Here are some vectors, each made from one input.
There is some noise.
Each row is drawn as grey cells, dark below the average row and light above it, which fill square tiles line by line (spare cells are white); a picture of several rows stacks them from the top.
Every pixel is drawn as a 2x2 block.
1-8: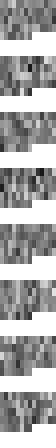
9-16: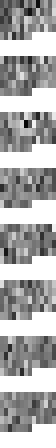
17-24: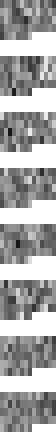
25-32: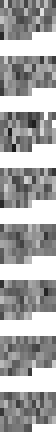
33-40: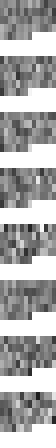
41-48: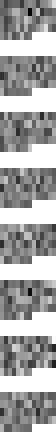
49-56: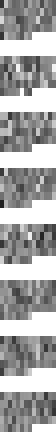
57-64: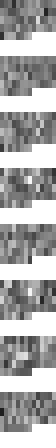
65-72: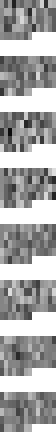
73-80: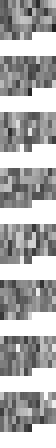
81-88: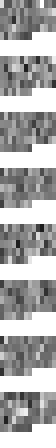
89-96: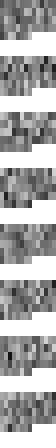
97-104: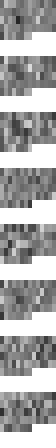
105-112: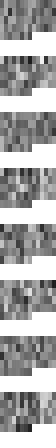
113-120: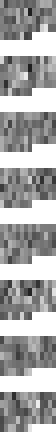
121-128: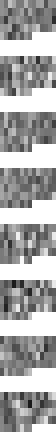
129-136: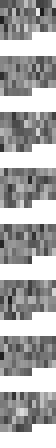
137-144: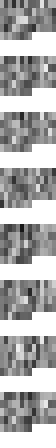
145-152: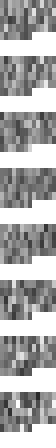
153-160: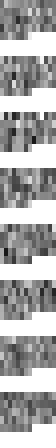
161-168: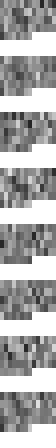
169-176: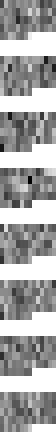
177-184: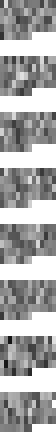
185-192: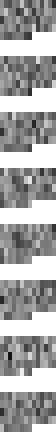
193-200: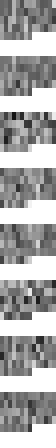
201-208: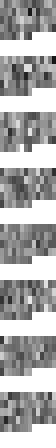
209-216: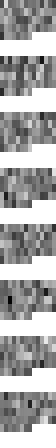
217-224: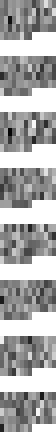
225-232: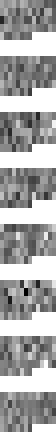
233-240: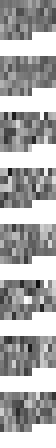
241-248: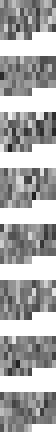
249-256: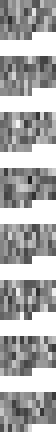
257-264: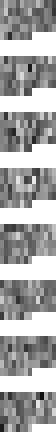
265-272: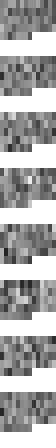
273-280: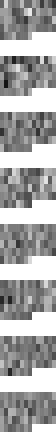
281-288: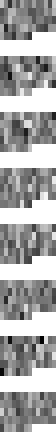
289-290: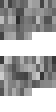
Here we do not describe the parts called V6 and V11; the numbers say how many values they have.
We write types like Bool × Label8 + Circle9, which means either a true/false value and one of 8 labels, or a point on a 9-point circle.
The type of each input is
Bool × List2(V11) + Line8 × Tree12 × V6.
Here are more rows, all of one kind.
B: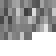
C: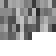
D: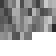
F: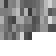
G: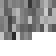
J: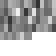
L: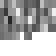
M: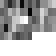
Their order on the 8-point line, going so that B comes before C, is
G, L, M, B, C, J, F, D.
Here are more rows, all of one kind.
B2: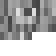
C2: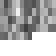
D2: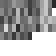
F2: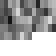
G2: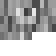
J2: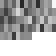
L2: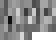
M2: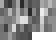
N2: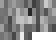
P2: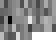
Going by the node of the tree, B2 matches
G2 and L2.
